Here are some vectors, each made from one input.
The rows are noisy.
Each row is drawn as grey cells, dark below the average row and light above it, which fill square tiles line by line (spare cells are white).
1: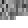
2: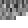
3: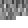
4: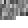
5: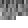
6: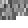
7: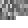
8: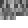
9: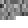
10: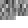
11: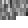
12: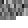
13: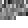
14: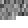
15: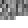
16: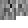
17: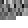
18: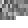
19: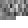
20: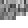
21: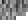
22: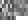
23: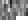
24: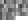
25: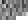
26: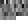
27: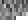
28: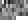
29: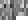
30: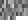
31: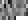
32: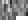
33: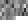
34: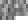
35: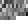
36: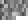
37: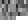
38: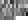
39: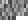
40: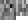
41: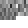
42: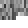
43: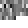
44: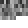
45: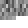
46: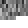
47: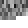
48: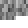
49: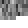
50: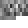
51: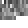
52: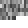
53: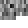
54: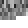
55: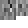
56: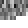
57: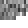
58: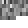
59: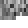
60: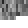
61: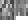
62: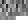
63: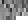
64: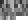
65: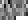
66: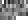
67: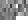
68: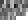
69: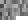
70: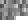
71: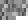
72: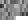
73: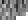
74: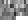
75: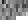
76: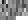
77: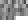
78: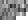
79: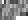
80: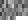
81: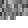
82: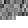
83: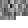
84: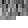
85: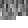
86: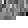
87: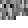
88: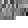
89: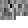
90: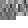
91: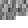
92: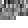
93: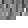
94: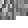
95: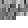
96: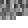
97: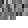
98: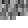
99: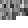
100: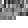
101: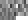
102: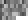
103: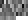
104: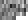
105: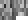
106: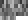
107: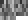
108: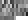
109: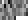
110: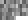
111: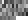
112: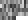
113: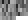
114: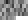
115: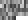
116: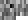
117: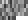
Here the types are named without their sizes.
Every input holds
a point on a line, together with either a point on a line, or three true/false values.
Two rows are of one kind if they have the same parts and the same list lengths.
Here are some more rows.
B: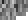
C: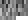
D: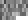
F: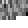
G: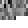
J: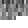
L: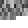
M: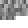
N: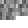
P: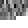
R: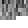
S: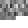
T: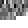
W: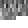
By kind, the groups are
B, C, J, L, P, R, T, W
D, F, G, M, N, S

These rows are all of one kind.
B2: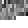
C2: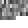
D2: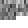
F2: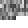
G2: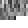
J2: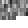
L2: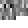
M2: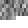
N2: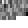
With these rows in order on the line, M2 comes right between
B2 and L2.
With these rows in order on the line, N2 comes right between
B2 and J2.
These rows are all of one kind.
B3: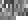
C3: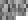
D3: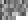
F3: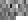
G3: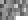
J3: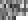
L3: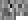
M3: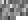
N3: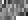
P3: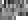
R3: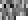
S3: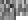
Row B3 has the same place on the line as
P3 and S3.
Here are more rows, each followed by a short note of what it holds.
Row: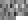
a point on a line and three true/false values
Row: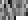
a point on a line and three true/false values
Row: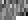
a point on a line and three true/false values
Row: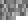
a point on a line and three true/false values
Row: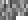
a point on a line and three true/false values
